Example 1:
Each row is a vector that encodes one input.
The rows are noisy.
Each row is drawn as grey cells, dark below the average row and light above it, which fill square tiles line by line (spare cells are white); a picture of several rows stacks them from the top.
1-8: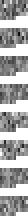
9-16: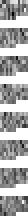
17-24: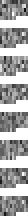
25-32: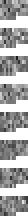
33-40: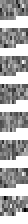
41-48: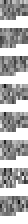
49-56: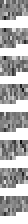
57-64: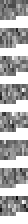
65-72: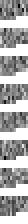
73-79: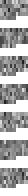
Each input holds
either a point on an 8-point circle, or a point on a 6-point line.
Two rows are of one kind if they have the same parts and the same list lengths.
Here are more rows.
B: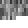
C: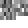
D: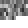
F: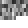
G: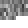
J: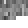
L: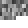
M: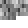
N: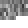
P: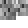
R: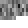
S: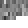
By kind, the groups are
B, D, F, G, J, L, N, R, S
C, M, P

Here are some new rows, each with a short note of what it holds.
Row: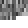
a point on an 8-point circle
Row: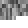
a point on an 8-point circle
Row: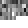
a point on an 8-point circle
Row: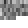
a point on a 6-point line
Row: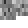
a point on a 6-point line
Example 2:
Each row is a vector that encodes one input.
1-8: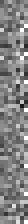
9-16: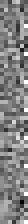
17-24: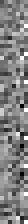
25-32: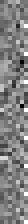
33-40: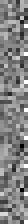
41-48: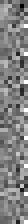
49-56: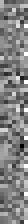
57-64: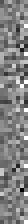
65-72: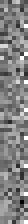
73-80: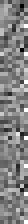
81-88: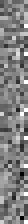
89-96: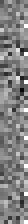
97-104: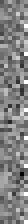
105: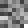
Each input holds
either one of 6 labels, or a point on a 7-point line.
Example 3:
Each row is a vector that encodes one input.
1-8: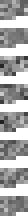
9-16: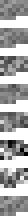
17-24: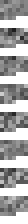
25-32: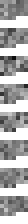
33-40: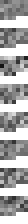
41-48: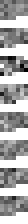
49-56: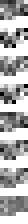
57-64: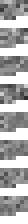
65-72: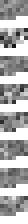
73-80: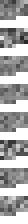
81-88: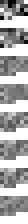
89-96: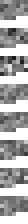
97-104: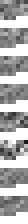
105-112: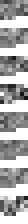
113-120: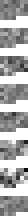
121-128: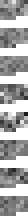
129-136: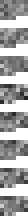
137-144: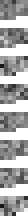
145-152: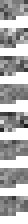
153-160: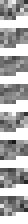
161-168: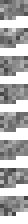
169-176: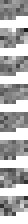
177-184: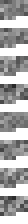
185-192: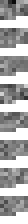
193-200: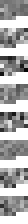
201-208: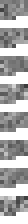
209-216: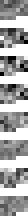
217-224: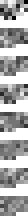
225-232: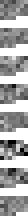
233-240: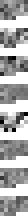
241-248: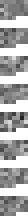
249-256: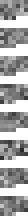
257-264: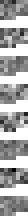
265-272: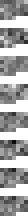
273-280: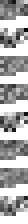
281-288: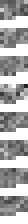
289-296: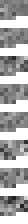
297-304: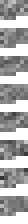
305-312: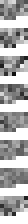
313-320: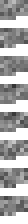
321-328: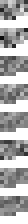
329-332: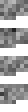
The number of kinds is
3.
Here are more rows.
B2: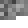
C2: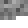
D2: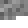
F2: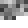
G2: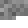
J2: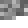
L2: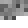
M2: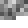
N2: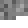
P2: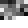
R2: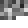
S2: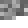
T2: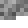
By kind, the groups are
B2, F2, L2, N2
C2, D2, G2, J2, M2, P2, S2, T2
R2

